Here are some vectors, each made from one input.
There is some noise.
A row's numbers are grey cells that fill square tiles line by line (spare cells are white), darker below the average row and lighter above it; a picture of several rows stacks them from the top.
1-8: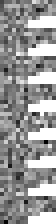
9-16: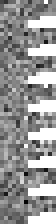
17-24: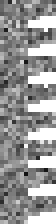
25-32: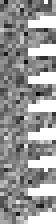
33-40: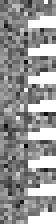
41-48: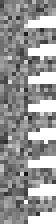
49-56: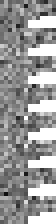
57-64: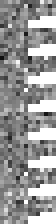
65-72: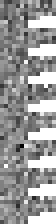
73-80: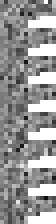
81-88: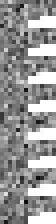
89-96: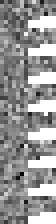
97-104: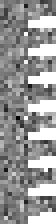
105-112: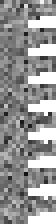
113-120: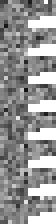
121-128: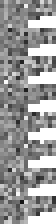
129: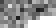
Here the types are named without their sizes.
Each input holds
a node of a tree, together with either a point on a line, or a node of a tree and a true/false value.
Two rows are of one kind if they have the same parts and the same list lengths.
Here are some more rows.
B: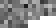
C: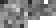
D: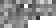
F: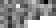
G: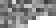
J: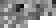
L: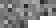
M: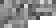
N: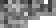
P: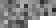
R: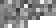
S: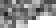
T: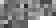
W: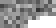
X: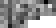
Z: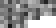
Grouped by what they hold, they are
B, C, D, F, J, L, M, P, X, Z
G, N, R, S, T, W

